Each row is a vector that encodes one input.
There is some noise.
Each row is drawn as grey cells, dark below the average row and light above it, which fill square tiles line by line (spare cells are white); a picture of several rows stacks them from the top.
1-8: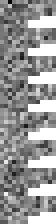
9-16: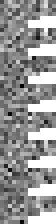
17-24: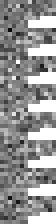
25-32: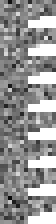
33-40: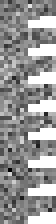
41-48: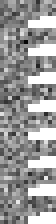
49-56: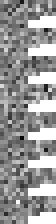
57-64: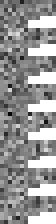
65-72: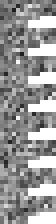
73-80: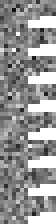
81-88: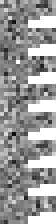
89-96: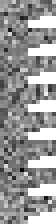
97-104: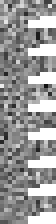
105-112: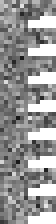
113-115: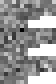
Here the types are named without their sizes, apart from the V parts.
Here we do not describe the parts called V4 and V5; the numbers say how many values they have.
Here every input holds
either a point on a line, or a true/false value and a value of V4, or a value of V5.
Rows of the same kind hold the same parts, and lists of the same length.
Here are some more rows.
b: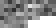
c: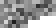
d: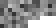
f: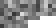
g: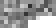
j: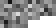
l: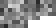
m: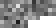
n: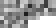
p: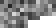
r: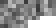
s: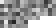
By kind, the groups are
b, j, p
c, g, n, s
d, f, l, m, r

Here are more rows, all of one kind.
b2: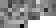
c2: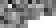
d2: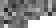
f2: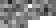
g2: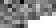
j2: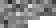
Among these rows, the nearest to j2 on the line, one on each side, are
c2 and f2.
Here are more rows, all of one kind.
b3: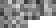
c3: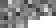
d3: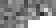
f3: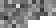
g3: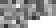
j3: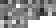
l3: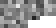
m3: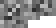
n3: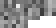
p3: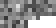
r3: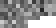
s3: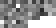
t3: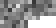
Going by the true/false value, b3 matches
g3 and l3.
